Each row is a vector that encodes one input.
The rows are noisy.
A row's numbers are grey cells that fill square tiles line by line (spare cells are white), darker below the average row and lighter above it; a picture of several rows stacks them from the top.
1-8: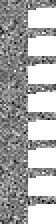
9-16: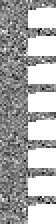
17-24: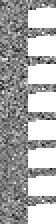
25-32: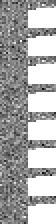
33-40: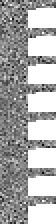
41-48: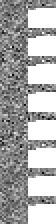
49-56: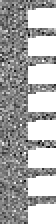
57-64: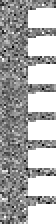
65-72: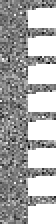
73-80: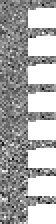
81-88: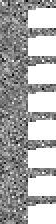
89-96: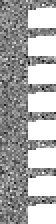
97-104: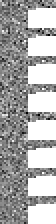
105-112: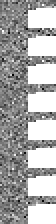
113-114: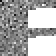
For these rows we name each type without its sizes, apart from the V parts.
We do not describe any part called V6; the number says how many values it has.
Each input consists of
a point on a line, together with either a point on each of two lines, or a value of V6.
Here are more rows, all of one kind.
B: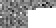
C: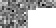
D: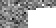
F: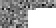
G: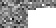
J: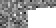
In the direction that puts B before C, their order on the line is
G, D, J, B, F, C.
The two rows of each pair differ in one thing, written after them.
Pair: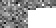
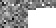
the place on the line
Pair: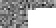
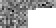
the value of V6
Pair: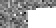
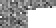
the value of V6
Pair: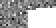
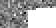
the value of V6
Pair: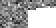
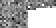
the value of V6
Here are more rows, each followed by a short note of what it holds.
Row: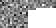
a point on each of three lines
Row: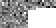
a point on each of three lines
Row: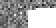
a point on a line and a value of V6
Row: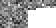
a point on a line and a value of V6
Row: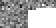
a point on each of three lines
